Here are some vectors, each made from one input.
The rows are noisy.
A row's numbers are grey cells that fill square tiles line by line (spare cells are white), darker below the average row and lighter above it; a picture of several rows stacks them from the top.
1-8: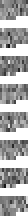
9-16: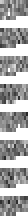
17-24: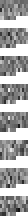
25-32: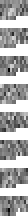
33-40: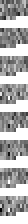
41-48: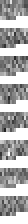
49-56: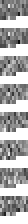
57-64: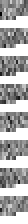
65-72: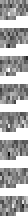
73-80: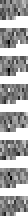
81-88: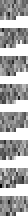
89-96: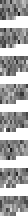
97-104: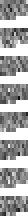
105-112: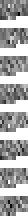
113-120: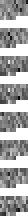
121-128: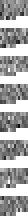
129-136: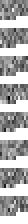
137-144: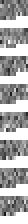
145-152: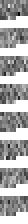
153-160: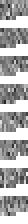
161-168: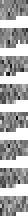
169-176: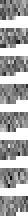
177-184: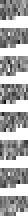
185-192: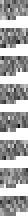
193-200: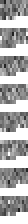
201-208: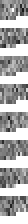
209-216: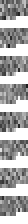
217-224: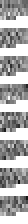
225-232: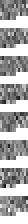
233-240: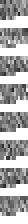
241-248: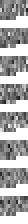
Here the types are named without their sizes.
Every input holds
either a label, or a point on each of four lines.
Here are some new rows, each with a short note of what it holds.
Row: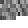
a label
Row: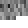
a point on each of four lines
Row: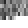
a label
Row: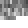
a point on each of four lines
